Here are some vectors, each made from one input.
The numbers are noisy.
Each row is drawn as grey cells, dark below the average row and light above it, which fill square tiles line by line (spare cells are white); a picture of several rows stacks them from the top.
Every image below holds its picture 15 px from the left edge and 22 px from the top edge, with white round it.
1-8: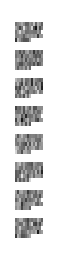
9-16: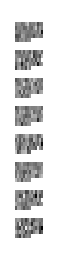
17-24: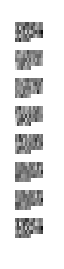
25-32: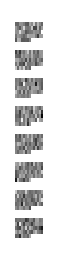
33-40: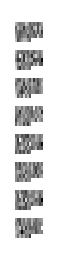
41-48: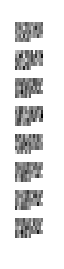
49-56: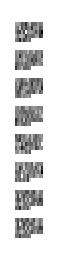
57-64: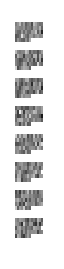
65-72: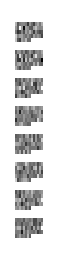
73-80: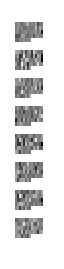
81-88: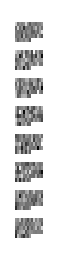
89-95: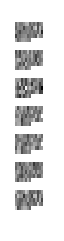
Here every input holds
a point on a 5-point line, together with either a point on a 5-point line, or four true/false values.
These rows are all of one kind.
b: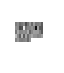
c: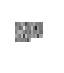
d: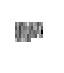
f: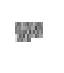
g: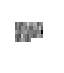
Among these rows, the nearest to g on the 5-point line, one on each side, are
c and d.
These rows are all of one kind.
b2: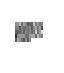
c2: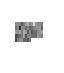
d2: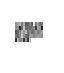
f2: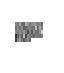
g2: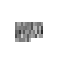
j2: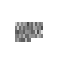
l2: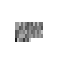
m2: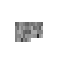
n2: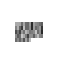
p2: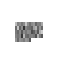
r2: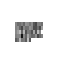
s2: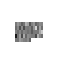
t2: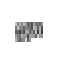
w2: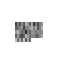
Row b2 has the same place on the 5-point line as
g2, s2 and w2.
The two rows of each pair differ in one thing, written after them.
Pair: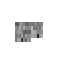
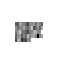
one of the four true/false values
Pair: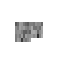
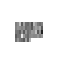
one of the four true/false values
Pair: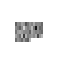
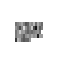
one of the four true/false values
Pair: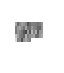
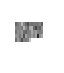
the place on the 5-point line
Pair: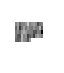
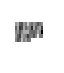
the place on the 5-point line
